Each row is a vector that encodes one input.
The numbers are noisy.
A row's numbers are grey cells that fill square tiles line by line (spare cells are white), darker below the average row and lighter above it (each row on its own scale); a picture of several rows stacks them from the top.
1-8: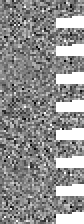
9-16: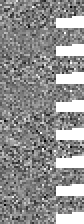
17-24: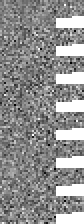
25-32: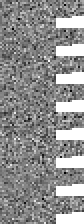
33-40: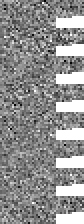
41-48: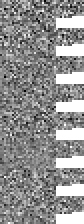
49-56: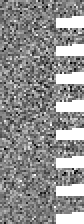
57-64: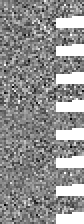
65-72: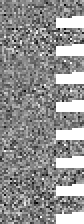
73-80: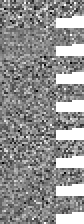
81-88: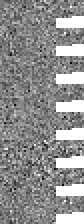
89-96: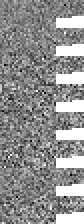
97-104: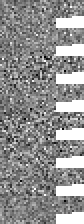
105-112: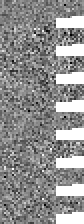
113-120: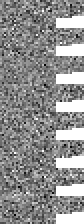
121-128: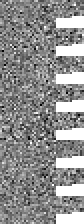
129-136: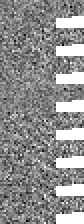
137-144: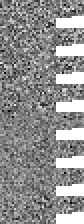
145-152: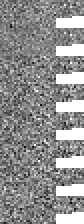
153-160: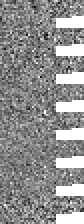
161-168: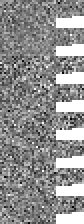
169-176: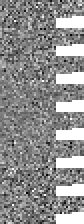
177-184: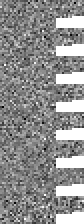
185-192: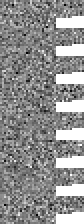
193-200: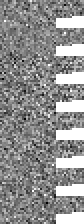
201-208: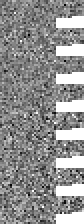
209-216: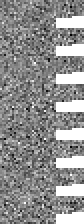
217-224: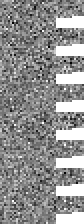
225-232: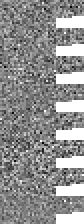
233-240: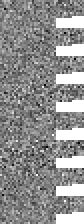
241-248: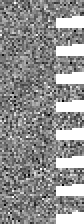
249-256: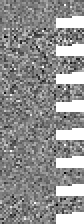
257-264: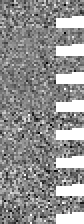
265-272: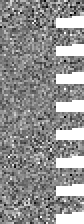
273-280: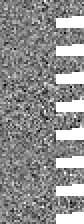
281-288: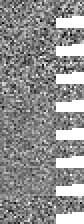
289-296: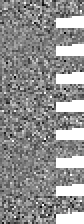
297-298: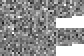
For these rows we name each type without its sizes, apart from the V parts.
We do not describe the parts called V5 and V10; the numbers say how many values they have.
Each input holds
three true/false values and a value of V10, together with either a point on a line, or a value of V5.
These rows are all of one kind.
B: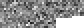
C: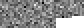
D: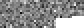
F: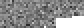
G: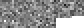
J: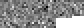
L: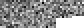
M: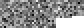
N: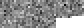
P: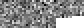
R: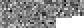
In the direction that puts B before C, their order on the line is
R, B, N, L, G, P, C, J, M, D, F.
